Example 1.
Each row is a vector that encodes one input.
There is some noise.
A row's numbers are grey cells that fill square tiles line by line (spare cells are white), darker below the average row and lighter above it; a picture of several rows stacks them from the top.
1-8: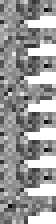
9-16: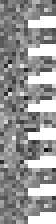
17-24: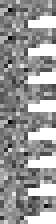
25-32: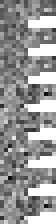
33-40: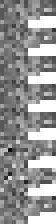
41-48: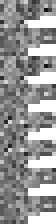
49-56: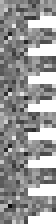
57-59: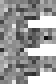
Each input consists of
a point on a 6-point line.
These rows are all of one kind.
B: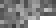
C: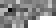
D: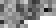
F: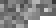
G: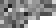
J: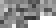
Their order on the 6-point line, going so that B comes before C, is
G, B, F, C, J, D.
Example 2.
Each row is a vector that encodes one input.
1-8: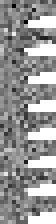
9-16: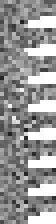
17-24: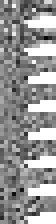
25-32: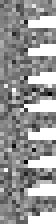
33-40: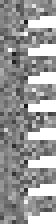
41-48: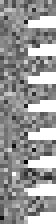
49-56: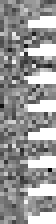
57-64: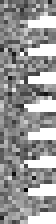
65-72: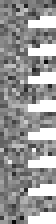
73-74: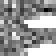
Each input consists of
a point on each of two 9-point lines.
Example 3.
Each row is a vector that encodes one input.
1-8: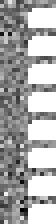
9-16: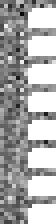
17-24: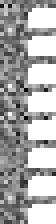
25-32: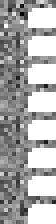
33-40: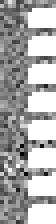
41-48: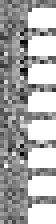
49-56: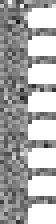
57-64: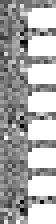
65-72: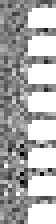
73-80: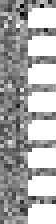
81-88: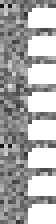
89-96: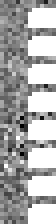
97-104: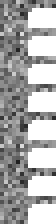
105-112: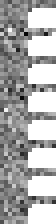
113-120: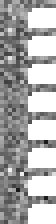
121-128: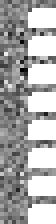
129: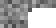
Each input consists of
a point on a 20-point line.
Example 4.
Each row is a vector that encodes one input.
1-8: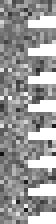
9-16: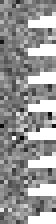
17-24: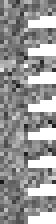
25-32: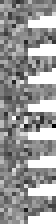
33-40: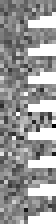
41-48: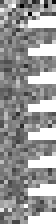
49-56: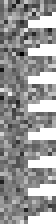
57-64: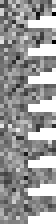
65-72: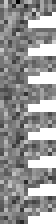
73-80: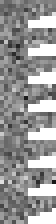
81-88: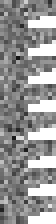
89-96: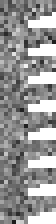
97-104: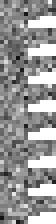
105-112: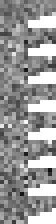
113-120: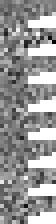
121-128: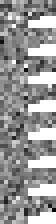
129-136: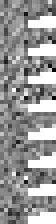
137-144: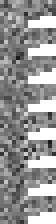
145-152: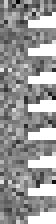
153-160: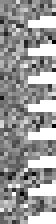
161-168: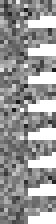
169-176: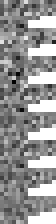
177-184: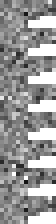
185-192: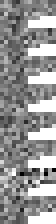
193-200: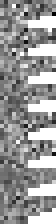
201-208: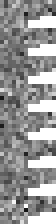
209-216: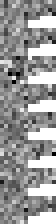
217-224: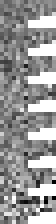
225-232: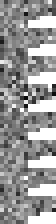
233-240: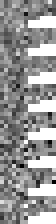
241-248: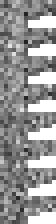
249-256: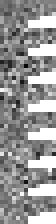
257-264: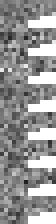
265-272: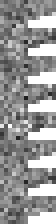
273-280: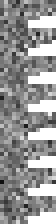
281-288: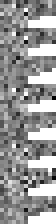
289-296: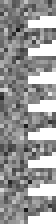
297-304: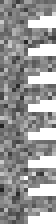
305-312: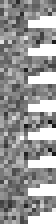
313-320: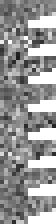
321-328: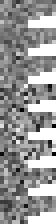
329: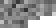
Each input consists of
either a point on a 9-point circle, or a fixed value.
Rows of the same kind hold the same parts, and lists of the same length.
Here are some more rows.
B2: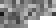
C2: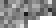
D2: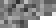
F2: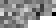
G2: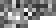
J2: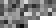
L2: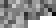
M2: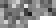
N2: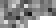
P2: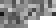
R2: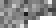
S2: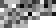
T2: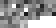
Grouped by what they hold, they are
B2, C2, D2, F2, G2, J2, L2, M2, N2, P2, R2, T2
S2

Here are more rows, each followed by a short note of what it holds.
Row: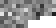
a point on a 9-point circle
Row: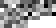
a fixed value
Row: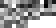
a fixed value
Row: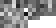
a point on a 9-point circle
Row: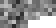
a point on a 9-point circle
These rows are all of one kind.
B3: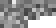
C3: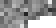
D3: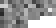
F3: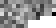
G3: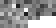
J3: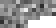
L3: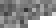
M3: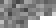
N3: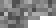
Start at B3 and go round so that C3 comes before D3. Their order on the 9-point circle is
B3, C3, G3, F3, J3, D3, N3, M3, L3.
